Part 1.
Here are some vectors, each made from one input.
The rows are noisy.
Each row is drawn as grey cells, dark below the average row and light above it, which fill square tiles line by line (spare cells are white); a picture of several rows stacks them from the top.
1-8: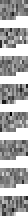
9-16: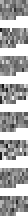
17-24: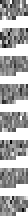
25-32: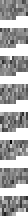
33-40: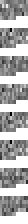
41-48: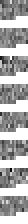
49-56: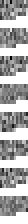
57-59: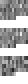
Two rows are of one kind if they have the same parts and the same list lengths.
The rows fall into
2 kinds.
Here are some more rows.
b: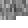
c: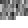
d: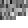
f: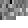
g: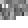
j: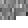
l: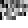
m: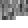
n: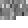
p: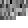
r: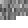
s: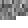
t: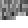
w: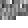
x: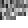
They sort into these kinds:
b, c, g, j, m, n, r, s, t, w
d, f, l, p, x

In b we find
a node of a 7-node tree and a true/false value.
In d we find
a true/false value.
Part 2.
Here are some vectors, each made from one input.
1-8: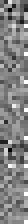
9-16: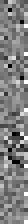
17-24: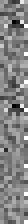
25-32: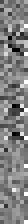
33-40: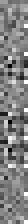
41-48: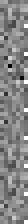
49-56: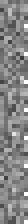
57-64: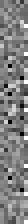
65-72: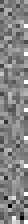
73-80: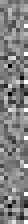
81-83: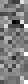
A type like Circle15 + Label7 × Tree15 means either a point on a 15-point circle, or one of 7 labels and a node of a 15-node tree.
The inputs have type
Bool × (Circle10 + Unit).
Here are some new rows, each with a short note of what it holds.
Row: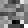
a true/false value
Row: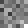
a point on a 10-point circle and a true/false value
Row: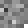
a point on a 10-point circle and a true/false value
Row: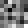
a point on a 10-point circle and a true/false value
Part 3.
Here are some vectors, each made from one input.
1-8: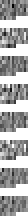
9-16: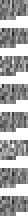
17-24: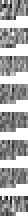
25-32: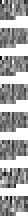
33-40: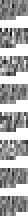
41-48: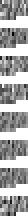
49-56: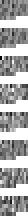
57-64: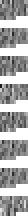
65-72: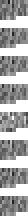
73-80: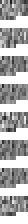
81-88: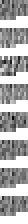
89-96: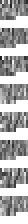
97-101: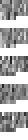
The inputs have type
Bool × Bool × Bool + Line4 × Line8 + Unit.
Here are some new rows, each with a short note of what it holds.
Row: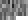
three true/false values
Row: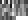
a point on a 4-point line and a point on an 8-point line
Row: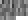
three true/false values
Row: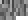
three true/false values
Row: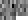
a fixed value
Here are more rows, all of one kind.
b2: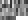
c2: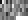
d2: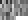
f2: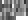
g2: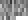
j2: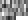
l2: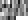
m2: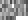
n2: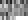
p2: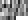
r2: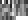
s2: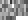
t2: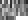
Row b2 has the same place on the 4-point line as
f2, g2, m2 and s2.
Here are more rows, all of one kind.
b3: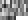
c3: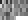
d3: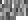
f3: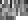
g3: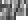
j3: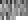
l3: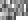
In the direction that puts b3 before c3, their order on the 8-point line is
l3, b3, f3, g3, d3, c3, j3.
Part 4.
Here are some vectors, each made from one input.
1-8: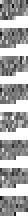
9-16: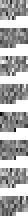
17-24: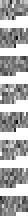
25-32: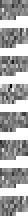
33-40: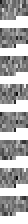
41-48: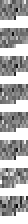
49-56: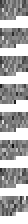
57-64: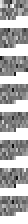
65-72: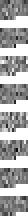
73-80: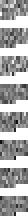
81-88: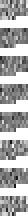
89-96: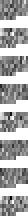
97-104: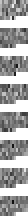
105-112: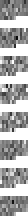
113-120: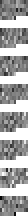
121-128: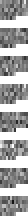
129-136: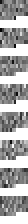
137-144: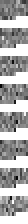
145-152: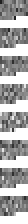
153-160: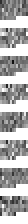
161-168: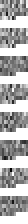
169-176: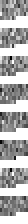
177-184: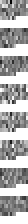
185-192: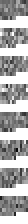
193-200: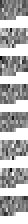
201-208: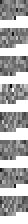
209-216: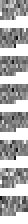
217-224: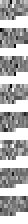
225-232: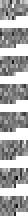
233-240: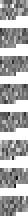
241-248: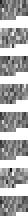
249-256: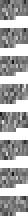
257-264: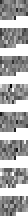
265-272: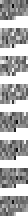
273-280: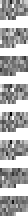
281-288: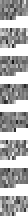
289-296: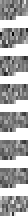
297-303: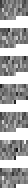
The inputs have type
Bool × Bool × Bool + Tree7.
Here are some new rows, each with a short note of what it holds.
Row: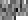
three true/false values
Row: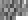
three true/false values
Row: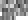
a node of a 7-node tree
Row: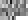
a node of a 7-node tree
